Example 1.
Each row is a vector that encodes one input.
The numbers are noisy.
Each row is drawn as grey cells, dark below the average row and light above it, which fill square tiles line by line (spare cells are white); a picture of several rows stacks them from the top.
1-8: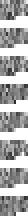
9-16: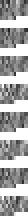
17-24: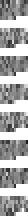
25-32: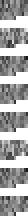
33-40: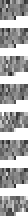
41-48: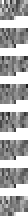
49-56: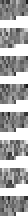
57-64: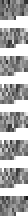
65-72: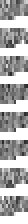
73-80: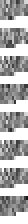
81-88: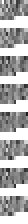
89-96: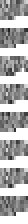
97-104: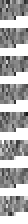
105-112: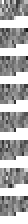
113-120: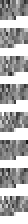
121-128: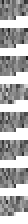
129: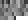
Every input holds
either one of 10 labels, or a point on a 9-point line.
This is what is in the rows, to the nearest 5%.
About 55% of them hold one of 10 labels. The rest hold a point on a 9-point line.
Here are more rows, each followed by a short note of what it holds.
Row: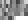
a point on a 9-point line
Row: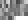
a point on a 9-point line
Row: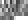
a point on a 9-point line
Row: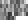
a point on a 9-point line
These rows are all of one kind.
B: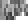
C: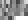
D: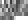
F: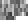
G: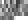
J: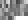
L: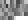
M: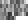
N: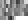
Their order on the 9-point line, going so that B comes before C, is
B, F, M, N, C, J, L, G, D.
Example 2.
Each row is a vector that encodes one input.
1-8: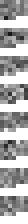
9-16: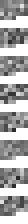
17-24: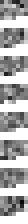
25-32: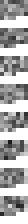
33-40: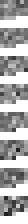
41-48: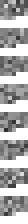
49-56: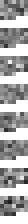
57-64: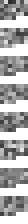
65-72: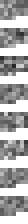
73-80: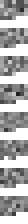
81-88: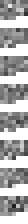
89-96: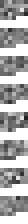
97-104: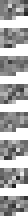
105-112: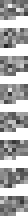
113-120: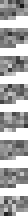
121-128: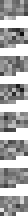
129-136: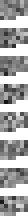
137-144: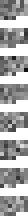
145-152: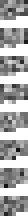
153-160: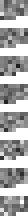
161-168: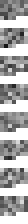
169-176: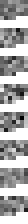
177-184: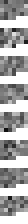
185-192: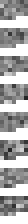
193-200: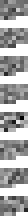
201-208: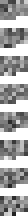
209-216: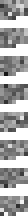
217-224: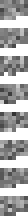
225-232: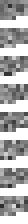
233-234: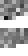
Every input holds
a node of each of two 11-node trees.
